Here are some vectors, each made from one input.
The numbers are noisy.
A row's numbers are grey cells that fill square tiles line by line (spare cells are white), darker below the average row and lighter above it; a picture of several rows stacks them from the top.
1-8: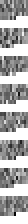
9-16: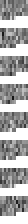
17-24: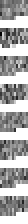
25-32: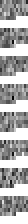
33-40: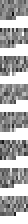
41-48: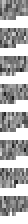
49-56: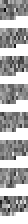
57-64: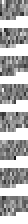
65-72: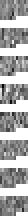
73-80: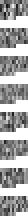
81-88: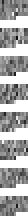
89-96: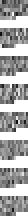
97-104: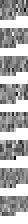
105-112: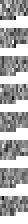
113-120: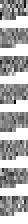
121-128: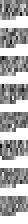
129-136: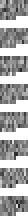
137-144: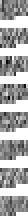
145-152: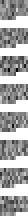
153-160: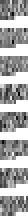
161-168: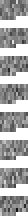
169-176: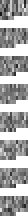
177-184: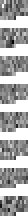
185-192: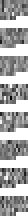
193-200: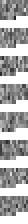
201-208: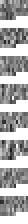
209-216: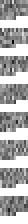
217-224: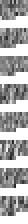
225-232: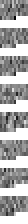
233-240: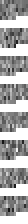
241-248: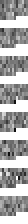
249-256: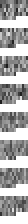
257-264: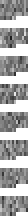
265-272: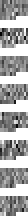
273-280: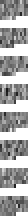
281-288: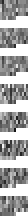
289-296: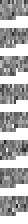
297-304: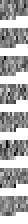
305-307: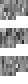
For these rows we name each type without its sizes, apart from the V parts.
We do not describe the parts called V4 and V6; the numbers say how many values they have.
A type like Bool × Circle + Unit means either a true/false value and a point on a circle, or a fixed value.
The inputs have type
(Bool × Bool × Bool × Bool + Label) × V4 × V6.
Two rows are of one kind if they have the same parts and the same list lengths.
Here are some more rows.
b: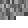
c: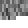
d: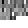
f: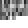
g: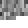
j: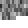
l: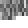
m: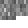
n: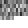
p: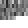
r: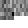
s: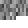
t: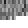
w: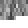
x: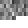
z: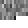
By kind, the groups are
b, c, j, l, r, s
d, f, g, m, n, p, t, w, x, z

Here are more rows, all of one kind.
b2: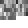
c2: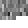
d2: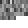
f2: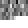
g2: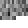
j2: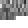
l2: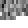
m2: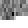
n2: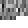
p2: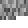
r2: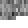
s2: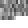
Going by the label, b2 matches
c2 and g2.
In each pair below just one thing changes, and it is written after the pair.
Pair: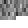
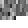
the value of V6
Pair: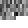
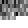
the value of V4
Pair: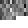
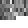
one of the four true/false values
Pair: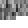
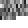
one of the four true/false values
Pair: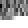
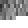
the value of V6
